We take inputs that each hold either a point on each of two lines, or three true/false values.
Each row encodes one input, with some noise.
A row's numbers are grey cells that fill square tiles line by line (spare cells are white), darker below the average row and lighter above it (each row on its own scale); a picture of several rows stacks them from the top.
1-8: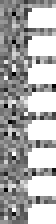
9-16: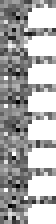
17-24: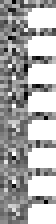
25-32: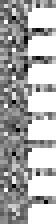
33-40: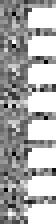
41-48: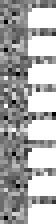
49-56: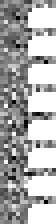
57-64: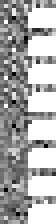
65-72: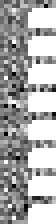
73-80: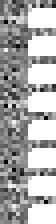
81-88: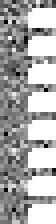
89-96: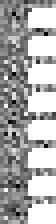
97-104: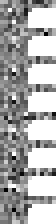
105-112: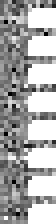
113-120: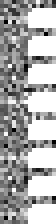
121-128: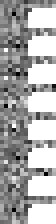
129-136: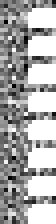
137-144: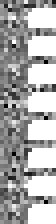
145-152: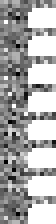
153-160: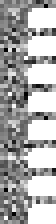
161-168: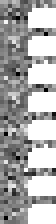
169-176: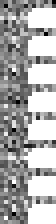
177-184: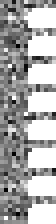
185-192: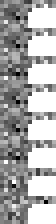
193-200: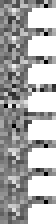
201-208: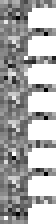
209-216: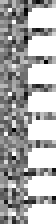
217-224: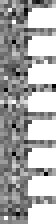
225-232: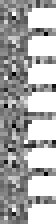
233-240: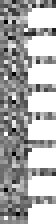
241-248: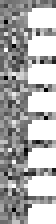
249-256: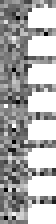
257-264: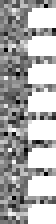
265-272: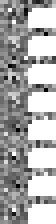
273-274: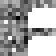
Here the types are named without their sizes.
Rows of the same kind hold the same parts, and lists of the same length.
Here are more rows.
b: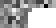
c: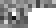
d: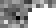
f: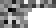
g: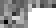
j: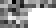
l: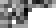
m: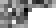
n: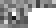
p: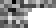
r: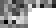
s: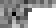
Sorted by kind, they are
b, c, d, l, m, n, s
f, g, j, p, r

